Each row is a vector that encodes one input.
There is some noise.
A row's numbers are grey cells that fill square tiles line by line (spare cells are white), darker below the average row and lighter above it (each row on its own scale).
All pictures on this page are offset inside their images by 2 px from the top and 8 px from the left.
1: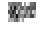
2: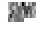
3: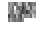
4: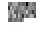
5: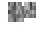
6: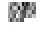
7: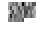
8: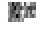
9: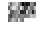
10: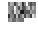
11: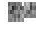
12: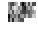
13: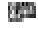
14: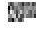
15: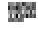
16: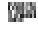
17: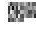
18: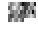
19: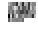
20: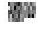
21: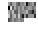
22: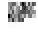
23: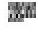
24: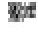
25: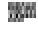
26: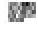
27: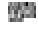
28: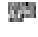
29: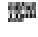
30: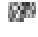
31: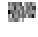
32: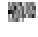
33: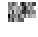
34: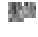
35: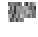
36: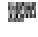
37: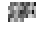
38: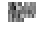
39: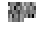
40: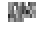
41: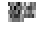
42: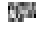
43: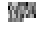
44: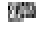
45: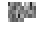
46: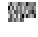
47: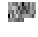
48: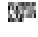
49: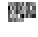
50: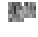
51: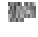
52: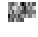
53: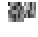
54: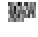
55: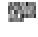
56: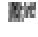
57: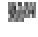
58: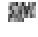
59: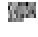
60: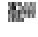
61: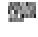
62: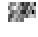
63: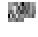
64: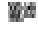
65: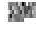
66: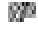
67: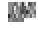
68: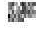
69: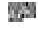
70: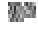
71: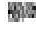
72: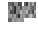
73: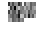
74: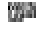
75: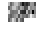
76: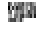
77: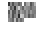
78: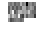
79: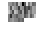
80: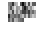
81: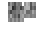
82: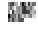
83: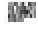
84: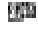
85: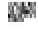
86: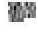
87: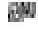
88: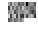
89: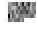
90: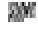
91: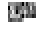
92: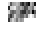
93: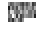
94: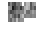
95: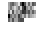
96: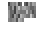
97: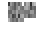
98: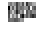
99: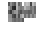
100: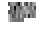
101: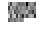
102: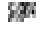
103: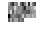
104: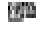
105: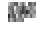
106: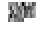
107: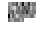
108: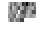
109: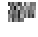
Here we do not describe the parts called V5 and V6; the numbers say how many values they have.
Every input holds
a value of V6, together with either a point on a 4-point line and a true/false value, or a value of V5.
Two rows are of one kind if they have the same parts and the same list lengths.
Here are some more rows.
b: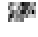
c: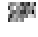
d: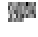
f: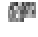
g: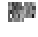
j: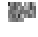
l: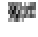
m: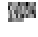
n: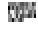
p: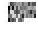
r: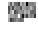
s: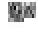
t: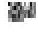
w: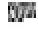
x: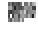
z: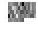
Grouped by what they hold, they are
b, c, d, f, m, n, p, r, w, z
g, j, l, s, t, x

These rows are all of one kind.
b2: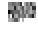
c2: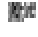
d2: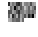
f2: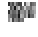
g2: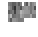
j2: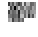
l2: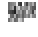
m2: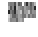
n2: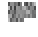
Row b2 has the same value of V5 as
l2 and m2.
